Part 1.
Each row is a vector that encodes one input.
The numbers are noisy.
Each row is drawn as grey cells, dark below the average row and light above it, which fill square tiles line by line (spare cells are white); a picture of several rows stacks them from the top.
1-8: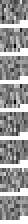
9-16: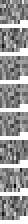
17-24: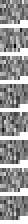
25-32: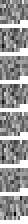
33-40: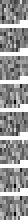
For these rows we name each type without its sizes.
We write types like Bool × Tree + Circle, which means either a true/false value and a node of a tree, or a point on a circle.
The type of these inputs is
Line.
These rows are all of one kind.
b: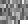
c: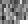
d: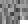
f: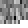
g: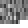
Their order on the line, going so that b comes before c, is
f, b, d, g, c.
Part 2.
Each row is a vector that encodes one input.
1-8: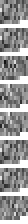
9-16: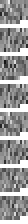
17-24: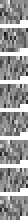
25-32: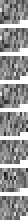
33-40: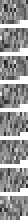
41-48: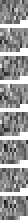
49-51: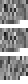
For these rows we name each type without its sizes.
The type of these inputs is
Label.
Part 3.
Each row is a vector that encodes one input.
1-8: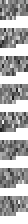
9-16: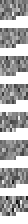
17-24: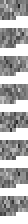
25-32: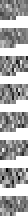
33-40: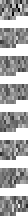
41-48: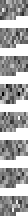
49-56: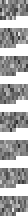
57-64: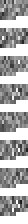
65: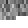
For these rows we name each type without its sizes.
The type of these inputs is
Bool × Bool × Bool × Bool.
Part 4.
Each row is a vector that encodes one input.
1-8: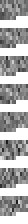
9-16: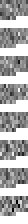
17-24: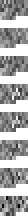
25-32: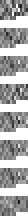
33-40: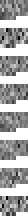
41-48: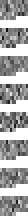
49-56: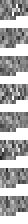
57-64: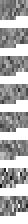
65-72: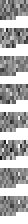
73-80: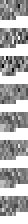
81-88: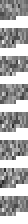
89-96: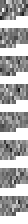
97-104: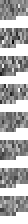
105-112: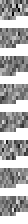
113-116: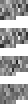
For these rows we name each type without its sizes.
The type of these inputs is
Bool × Bool × Bool × Bool.
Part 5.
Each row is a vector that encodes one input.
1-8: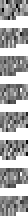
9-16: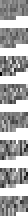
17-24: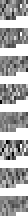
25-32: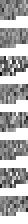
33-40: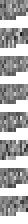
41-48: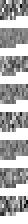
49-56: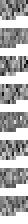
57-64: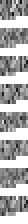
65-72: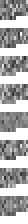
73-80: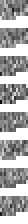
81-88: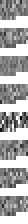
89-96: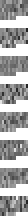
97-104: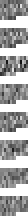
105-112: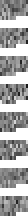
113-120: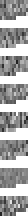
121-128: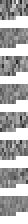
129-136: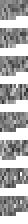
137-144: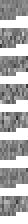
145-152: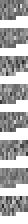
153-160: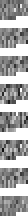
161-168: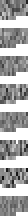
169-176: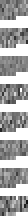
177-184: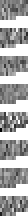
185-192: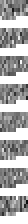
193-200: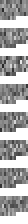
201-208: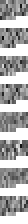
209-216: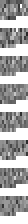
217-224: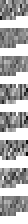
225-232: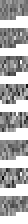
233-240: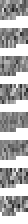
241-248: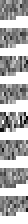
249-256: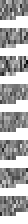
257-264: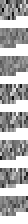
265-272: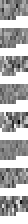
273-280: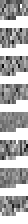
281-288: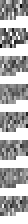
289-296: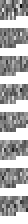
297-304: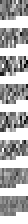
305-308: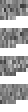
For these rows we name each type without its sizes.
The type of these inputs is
Tree.
